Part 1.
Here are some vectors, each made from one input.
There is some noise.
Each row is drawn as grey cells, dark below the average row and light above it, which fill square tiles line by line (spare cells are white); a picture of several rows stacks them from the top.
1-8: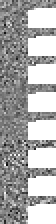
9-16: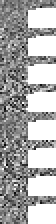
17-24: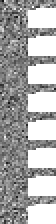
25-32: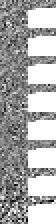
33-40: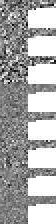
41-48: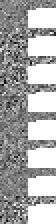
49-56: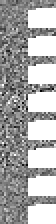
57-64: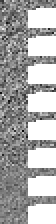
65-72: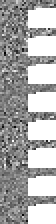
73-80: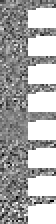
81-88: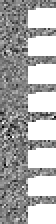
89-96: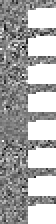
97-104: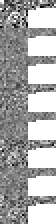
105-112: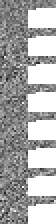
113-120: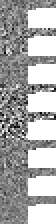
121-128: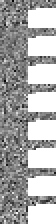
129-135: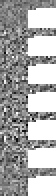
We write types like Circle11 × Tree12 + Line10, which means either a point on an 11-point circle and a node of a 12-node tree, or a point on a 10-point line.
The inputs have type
Tree15.
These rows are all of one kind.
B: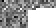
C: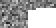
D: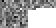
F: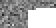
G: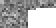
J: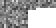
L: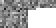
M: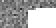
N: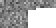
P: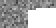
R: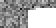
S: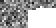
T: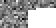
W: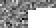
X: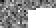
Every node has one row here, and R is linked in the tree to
G.
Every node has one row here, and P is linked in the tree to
F and T.
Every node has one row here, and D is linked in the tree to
B.
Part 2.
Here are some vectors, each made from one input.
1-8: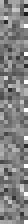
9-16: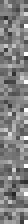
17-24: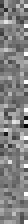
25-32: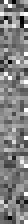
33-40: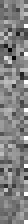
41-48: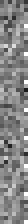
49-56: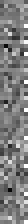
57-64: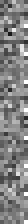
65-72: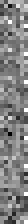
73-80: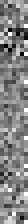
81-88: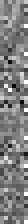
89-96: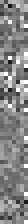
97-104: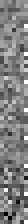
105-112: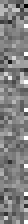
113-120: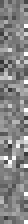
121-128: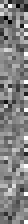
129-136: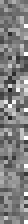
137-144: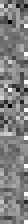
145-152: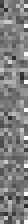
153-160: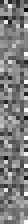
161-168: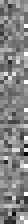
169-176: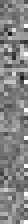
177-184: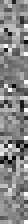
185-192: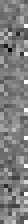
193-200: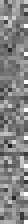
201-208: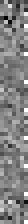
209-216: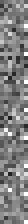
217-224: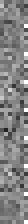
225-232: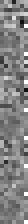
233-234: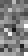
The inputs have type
Line20.
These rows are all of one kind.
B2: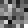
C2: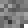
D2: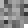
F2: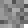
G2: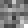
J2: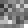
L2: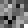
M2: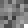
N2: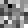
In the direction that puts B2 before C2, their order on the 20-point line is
B2, J2, G2, M2, L2, N2, C2, D2, F2.
